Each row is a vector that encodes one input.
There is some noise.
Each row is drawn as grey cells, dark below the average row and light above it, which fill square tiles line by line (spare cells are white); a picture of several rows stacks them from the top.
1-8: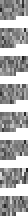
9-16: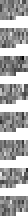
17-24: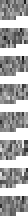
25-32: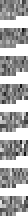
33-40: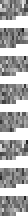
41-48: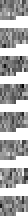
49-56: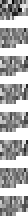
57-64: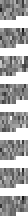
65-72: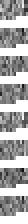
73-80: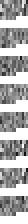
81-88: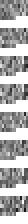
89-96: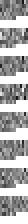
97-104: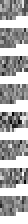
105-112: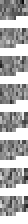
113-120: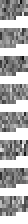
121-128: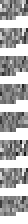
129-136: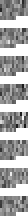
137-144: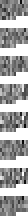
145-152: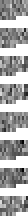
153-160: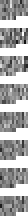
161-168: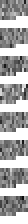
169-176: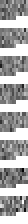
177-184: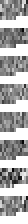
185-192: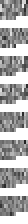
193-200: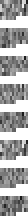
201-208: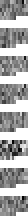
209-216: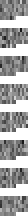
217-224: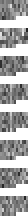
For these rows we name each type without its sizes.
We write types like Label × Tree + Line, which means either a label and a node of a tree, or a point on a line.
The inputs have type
List(Line).
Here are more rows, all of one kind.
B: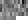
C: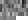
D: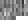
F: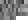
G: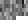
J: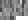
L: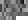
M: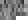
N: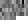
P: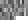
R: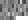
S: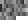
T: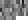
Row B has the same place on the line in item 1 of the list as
C and R.
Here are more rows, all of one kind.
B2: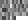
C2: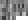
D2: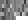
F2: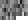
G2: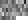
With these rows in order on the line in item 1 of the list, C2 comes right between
B2 and D2.
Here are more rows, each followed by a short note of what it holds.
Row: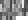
a list of one item
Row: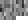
a list of two items
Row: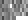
a list of three items
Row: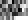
the empty list
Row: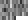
a list of three items
